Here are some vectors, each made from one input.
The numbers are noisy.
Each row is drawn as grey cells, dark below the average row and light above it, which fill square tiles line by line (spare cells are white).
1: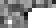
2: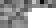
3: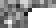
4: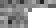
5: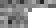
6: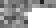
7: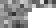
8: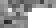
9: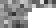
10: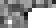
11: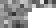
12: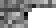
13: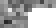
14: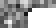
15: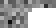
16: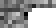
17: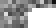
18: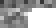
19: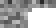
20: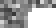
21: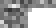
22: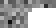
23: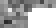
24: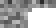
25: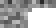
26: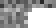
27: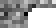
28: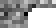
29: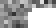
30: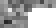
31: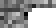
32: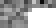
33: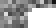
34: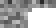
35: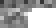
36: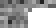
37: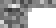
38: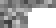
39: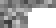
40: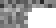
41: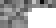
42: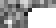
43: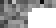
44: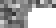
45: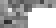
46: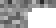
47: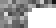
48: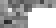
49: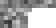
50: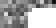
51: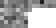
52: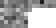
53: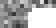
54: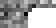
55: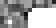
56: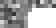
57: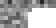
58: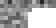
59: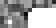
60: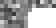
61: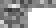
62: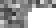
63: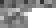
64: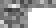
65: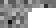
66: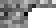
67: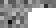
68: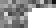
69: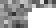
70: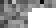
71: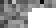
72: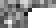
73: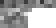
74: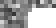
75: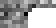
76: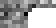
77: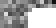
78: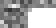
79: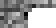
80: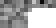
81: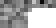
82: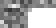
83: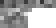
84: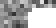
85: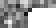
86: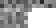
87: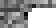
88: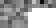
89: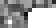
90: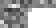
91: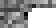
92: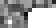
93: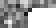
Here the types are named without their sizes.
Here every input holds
either a label, or three true/false values.
